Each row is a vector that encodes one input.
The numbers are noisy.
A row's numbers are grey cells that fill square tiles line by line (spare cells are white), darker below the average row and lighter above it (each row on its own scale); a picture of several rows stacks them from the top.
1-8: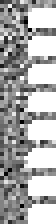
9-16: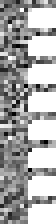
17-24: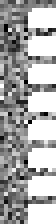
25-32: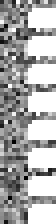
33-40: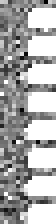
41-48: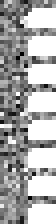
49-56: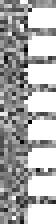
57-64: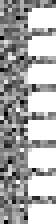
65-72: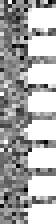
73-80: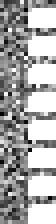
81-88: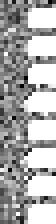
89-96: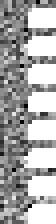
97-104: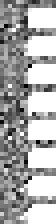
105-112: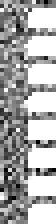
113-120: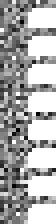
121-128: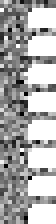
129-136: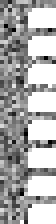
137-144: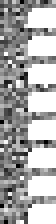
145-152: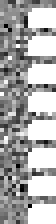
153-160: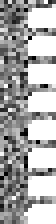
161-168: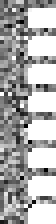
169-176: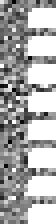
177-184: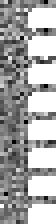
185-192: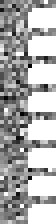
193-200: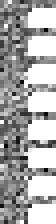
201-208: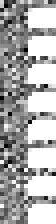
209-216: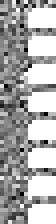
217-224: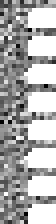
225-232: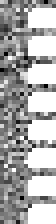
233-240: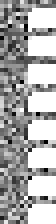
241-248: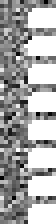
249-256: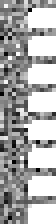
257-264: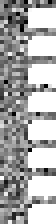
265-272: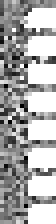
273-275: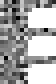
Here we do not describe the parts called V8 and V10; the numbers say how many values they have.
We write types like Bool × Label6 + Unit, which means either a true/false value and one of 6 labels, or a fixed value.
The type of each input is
Bool × V10 + Line6 × (Line6 + V8).
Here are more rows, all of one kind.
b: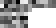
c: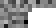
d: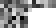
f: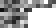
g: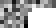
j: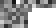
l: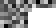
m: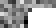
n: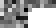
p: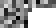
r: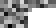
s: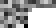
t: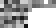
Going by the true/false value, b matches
d, f, n and t.
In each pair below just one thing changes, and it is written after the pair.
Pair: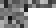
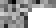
the true/false value
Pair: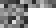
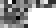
the value of V10
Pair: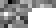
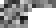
the value of V10
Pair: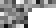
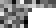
the value of V10
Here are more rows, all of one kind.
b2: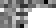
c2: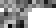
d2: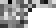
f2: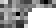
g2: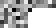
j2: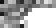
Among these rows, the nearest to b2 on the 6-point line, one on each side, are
c2 and f2.
